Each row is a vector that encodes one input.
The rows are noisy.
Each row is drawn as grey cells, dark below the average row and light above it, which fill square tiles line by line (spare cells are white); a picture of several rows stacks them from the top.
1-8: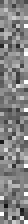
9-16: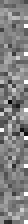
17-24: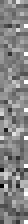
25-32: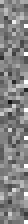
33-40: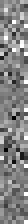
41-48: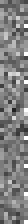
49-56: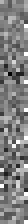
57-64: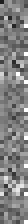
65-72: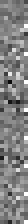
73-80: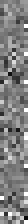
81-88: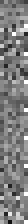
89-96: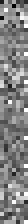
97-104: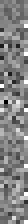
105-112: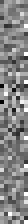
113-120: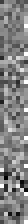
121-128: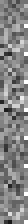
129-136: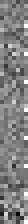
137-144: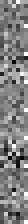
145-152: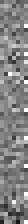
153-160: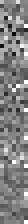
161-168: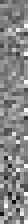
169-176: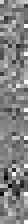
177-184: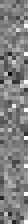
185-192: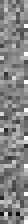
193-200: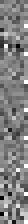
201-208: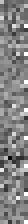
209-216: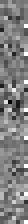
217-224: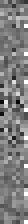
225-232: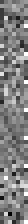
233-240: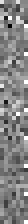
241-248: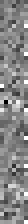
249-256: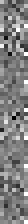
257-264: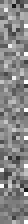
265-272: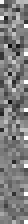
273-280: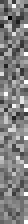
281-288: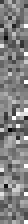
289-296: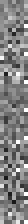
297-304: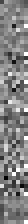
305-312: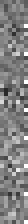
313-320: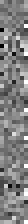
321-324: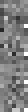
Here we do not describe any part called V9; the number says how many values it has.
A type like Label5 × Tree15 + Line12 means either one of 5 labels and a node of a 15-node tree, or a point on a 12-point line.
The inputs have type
Bool × Bool × Bool × List2(V9) + List2(Line8).
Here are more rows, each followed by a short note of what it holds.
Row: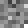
three true/false values, together with a list of one item
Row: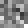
the empty list
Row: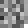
three true/false values, together with a list of one item
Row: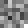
the empty list
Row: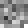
a list of two items
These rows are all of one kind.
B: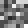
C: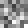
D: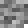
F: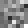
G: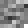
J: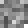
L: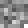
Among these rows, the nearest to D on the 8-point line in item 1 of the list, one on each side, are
C and L.
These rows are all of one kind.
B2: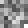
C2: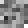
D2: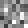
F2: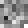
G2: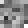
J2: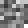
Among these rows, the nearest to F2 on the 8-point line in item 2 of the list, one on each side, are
B2 and D2.
